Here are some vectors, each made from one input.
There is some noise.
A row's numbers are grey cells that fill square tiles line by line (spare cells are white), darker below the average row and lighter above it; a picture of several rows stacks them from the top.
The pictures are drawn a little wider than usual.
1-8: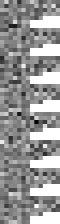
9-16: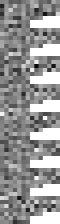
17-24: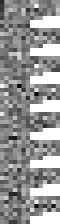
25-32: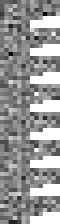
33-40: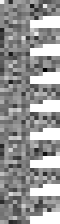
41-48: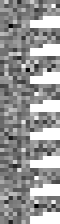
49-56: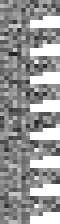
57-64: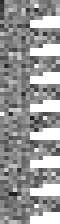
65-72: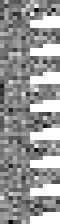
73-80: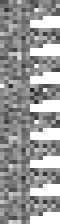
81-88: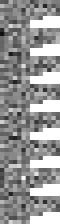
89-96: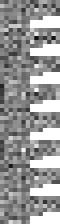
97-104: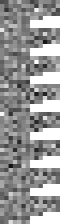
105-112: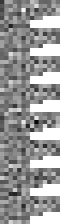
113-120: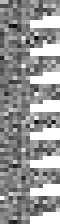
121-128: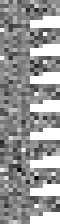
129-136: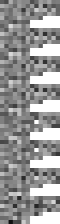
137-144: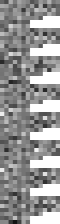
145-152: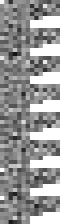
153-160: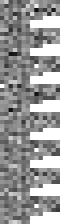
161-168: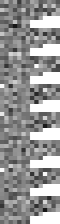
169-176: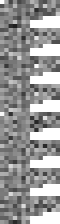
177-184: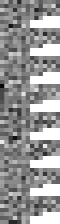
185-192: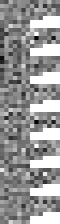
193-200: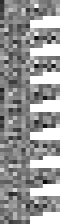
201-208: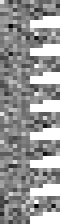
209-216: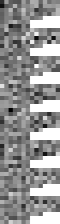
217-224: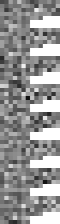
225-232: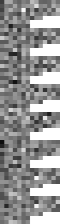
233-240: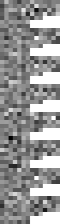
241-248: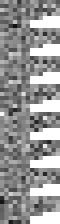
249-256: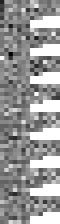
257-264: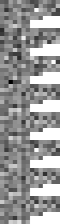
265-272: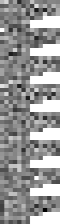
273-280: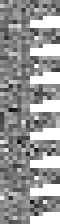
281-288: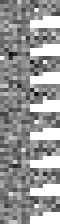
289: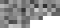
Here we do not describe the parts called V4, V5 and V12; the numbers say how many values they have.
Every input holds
either a point on a 6-point line and a value of V12, or a point on a 7-point line, a true/false value, a value of V4 and a value of V5.
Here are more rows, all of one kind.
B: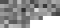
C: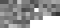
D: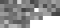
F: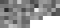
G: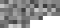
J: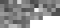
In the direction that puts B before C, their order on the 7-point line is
G, B, C, D, J, F.
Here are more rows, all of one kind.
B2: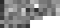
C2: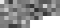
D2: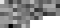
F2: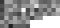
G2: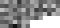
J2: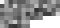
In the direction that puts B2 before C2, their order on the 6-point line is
B2, F2, J2, G2, C2, D2.
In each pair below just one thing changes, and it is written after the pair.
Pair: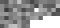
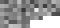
the place on the 7-point line
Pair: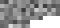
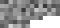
the value of V4
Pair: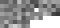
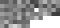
the value of V4
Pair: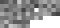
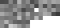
the value of V5
